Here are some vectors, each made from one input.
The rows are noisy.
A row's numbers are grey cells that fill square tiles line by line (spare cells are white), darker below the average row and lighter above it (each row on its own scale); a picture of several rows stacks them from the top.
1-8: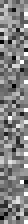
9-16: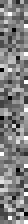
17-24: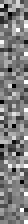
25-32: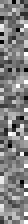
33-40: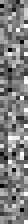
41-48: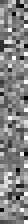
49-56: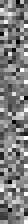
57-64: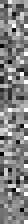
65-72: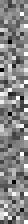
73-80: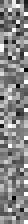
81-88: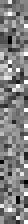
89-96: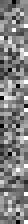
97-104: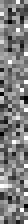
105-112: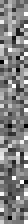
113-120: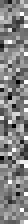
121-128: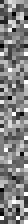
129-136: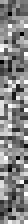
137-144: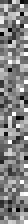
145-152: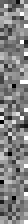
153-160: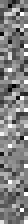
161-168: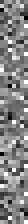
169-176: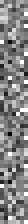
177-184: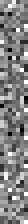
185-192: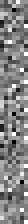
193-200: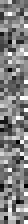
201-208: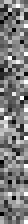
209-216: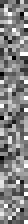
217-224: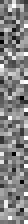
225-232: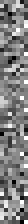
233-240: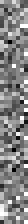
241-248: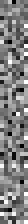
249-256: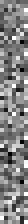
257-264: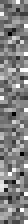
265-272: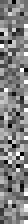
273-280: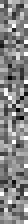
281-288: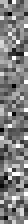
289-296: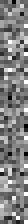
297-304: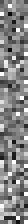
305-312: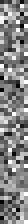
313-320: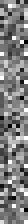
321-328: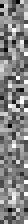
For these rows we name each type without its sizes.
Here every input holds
a label, together with either a label, or a point on a line.
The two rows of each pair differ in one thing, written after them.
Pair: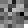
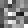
the place on the line
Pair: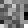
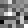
the place on the line
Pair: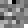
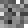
the label
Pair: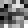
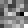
the label
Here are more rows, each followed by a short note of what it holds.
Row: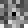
a label and a point on a line
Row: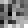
a label and a point on a line
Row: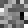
two labels
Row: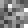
two labels
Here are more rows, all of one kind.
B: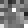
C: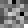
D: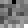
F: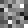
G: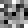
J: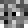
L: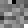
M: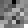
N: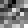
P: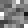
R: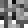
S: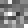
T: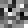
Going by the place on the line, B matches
C, D and L.
